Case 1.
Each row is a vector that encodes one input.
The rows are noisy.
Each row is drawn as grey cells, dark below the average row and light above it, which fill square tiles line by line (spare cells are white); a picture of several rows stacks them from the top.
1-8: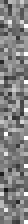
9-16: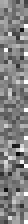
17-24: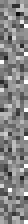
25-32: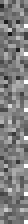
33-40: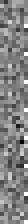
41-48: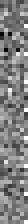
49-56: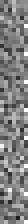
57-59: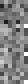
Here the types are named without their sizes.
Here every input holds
a label.
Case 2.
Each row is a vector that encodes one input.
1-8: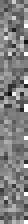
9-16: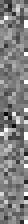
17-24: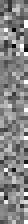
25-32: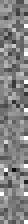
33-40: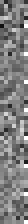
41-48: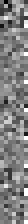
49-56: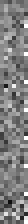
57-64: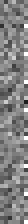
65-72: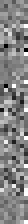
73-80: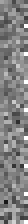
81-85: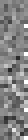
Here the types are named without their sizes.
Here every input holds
four true/false values.
